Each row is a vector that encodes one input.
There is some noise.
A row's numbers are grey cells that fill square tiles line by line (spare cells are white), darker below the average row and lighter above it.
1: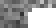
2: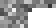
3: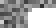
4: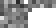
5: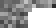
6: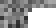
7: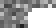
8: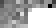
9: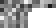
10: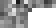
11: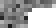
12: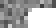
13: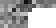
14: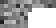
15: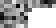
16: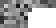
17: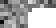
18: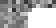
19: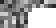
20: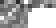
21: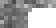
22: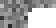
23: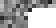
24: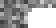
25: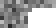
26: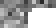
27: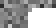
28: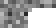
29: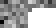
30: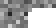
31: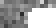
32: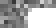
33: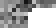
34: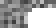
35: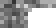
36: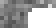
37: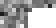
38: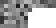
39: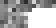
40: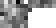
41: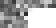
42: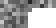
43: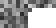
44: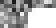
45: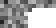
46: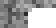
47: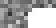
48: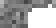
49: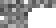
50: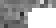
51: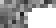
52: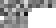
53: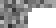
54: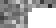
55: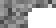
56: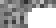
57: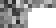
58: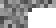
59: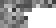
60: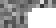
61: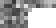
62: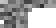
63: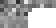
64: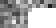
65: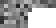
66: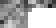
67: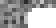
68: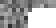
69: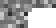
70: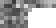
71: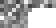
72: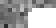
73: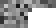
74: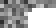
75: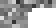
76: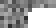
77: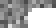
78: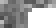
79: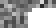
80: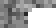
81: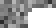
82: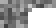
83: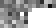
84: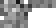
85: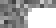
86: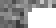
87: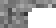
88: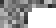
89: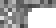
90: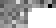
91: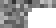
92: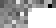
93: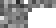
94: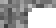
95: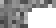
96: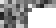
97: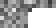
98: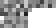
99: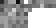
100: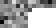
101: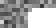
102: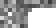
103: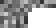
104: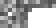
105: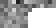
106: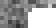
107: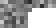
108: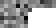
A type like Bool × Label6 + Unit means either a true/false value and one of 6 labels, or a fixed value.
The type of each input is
(Bool × Bool × Bool × Bool + Label6) × Tree7.
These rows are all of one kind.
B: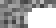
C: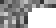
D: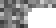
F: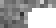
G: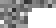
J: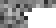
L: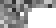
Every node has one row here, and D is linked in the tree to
B and F.
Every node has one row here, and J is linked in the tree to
C and F.
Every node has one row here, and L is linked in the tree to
F and G.
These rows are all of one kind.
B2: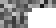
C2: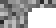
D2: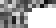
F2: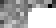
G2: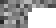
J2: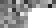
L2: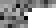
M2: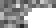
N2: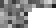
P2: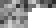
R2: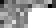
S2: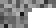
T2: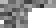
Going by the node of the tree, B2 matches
G2 and N2.
